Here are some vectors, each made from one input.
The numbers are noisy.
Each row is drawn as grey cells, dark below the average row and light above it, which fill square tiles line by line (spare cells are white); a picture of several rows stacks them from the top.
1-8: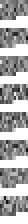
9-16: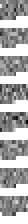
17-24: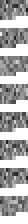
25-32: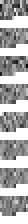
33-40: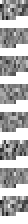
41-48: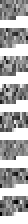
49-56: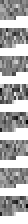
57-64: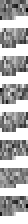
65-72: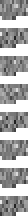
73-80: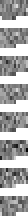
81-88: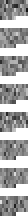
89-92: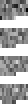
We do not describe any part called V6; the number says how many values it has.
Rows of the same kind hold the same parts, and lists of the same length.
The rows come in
2 kinds.
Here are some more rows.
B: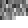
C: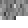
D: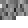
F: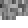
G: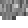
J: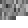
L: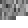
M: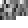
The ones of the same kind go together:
B
C, D, F, G, J, L, M

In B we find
a point on a 4-point line and a true/false value.
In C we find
a true/false value and a value of V6.
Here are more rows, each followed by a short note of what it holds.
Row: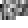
a true/false value and a value of V6
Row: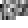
a true/false value and a value of V6
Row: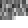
a point on a 4-point line and a true/false value
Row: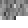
a true/false value and a value of V6
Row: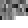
a point on a 4-point line and a true/false value
